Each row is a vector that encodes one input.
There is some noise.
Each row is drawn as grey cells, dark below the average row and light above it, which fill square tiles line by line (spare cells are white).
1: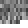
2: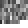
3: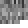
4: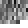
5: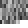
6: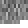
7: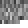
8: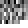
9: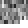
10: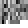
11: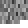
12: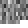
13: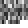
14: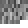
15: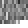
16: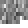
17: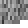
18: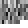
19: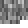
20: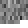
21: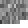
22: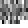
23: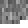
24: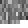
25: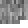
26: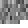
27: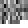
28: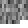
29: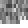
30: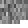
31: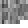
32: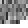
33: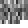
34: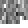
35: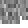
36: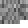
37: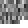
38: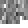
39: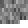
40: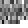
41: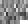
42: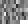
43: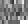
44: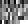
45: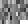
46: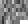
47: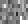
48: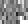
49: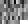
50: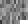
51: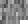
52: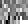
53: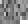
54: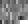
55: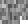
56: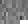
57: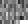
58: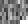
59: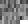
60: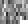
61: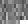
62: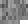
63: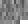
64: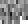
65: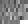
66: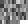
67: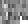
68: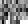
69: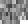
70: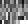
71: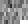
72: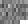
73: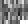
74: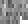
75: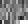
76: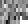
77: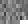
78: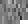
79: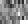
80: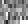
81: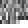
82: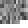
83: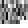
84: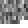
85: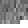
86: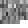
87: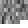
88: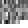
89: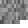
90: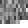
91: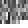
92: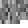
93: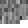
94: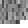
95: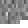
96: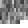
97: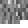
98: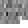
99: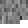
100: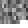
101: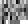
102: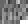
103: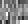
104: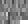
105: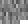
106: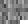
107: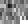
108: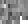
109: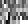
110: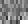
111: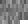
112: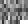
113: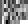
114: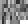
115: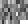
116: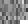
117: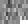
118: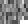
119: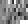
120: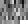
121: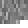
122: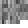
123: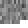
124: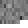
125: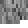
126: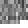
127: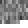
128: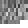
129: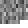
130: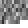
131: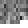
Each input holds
a list of up to three points on a 6-point circle.
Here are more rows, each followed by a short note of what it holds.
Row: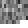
the empty list
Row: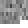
a list of two items
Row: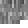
a list of three items
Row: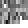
a list of three items
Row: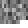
the empty list
